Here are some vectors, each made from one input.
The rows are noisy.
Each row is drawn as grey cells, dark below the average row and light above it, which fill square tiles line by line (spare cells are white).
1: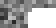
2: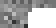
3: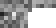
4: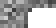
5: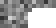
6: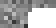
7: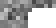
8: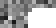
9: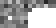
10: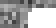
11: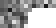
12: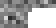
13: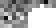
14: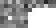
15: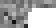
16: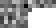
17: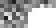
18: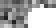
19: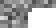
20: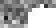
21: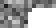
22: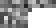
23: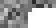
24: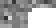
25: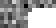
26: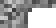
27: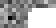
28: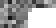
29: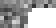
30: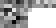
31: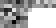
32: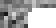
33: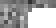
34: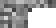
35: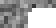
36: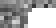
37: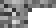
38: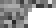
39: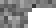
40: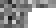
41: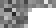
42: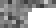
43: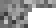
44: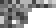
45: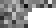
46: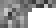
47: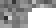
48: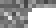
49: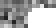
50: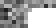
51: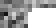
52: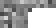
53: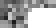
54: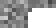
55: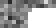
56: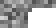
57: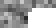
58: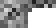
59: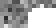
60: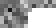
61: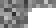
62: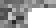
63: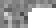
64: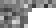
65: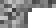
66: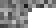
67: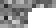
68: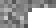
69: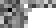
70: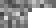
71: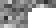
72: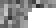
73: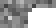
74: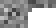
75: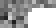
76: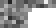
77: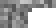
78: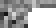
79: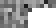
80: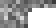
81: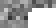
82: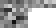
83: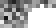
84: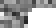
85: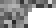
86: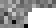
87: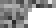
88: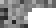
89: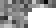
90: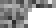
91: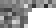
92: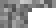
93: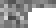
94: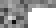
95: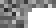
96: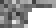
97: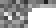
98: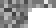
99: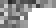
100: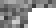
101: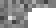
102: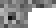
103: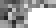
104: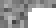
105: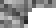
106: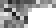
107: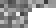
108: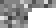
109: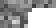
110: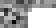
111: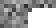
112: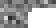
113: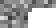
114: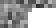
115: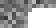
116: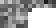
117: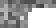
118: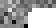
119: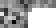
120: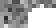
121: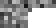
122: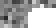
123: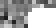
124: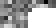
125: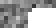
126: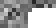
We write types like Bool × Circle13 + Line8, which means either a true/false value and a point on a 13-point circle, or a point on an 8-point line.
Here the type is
(Bool × Bool × Bool + Tree8) × Tree8.
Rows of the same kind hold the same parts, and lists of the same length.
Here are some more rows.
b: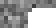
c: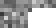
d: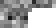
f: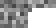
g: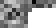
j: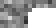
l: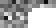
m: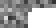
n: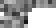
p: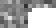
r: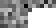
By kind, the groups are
b, j, l, n, p
c, d, f, g, m, r

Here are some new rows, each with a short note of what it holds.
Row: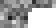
a node of an 8-node tree and three true/false values
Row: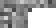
a node of an 8-node tree and three true/false values
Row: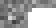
a node of each of two 8-node trees
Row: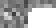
a node of each of two 8-node trees
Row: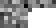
a node of an 8-node tree and three true/false values
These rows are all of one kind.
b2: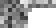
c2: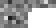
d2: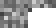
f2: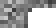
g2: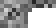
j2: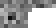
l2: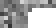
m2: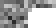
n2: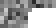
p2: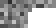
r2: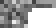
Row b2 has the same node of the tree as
f2, g2, l2 and n2.
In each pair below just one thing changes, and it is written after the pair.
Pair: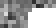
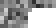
the node of the tree
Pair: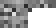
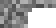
one of the three true/false values
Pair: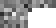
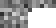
the node of the tree
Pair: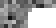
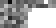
one of the three true/false values
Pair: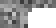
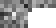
one of the three true/false values
